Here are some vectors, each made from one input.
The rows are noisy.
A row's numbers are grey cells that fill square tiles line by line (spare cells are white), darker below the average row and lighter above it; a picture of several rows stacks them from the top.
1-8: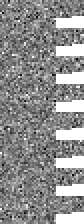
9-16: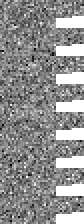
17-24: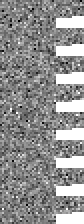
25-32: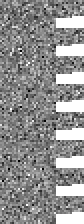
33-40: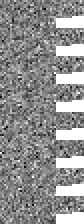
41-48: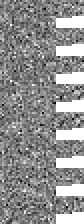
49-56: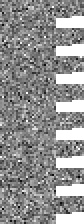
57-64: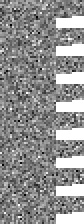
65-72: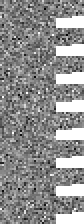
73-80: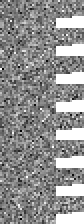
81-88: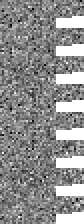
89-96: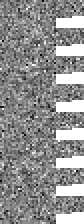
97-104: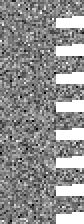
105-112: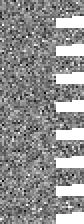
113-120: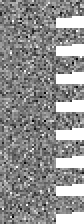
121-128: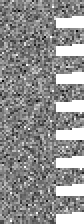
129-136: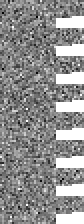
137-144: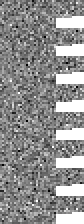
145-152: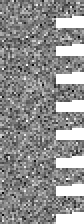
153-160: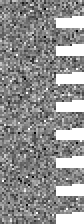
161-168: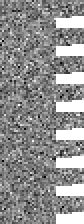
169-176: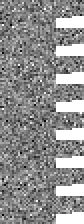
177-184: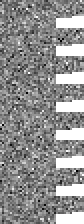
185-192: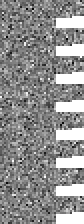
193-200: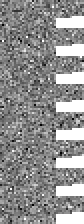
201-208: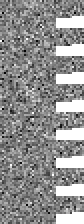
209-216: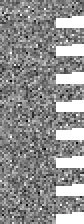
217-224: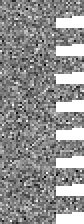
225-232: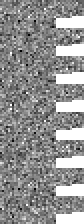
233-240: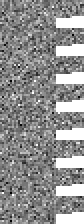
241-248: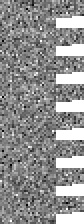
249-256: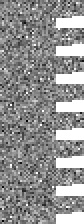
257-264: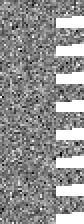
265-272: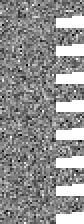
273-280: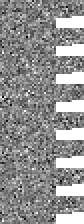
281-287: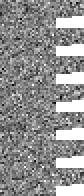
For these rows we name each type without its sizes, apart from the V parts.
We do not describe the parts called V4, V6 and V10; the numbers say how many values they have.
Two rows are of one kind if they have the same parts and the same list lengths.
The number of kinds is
2.
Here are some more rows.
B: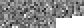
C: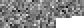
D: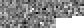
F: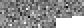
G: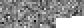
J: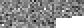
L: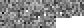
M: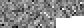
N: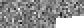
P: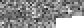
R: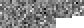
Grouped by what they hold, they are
B, D, J, L, N, P, R
C, F, G, M

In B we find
a point on a circle, a point on a line, a true/false value, a value of V6 and a value of V10.
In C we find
a point on a line, a true/false value, a value of V4, a value of V6 and a value of V10.
